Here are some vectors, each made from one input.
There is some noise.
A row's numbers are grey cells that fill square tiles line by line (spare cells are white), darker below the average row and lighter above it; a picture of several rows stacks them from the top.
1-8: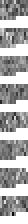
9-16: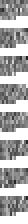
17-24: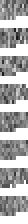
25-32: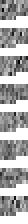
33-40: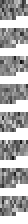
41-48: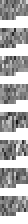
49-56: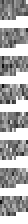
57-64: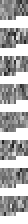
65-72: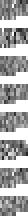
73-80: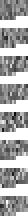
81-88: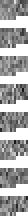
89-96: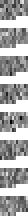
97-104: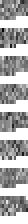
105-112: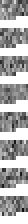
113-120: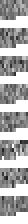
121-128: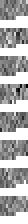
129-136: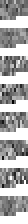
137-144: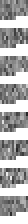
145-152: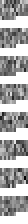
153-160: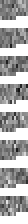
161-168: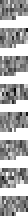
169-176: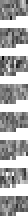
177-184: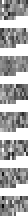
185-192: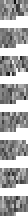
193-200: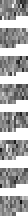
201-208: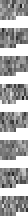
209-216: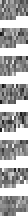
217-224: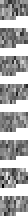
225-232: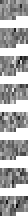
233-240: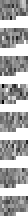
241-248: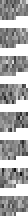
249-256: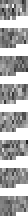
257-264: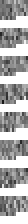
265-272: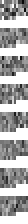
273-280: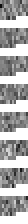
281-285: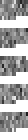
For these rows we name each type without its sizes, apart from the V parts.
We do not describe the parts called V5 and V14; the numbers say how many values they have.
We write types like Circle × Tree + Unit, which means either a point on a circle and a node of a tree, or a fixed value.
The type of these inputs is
(Circle + Unit) × Line + V5 × V14.
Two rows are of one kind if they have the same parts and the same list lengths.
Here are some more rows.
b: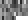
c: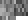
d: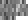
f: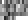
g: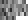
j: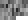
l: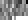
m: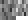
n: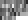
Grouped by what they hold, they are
b
c, j, l, n
d, f, g, m

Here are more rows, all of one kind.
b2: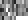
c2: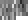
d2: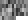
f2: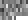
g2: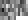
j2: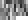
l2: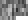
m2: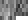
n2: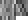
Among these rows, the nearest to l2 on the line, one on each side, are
g2 and j2.
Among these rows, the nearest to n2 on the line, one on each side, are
c2 and m2.
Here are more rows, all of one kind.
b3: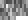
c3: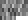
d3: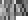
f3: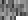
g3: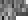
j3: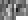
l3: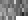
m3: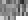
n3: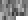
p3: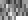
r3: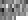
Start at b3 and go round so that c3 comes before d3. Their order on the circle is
b3, r3, c3, n3, f3, j3, g3, l3, d3, m3, p3.
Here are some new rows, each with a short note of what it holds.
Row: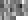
a value of V5 and a value of V14
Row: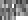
a point on a circle and a point on a line
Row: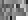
a point on a line
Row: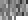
a point on a circle and a point on a line
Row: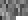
a point on a circle and a point on a line
